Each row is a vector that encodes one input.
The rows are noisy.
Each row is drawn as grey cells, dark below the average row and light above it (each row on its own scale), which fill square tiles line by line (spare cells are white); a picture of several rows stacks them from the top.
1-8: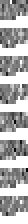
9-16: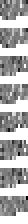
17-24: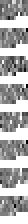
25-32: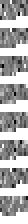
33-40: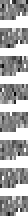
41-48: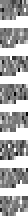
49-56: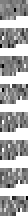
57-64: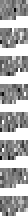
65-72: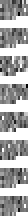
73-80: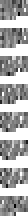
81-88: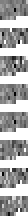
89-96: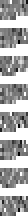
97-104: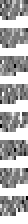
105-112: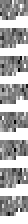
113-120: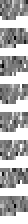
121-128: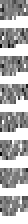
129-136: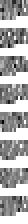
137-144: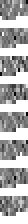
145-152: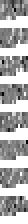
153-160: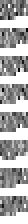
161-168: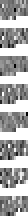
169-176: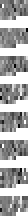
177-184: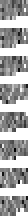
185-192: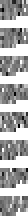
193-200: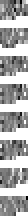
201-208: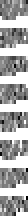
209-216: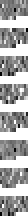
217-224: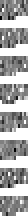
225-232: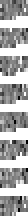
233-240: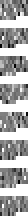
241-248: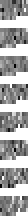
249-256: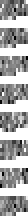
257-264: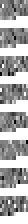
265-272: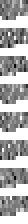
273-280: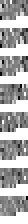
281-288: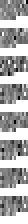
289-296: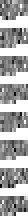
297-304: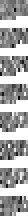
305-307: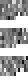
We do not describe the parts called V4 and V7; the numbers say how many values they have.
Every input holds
a value of V4, together with either a fixed value, or a node of a 13-node tree, a true/false value and a value of V7.
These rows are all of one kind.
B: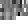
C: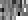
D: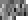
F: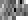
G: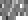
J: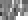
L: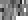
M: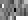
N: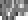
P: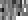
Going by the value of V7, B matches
F, G, J and N.
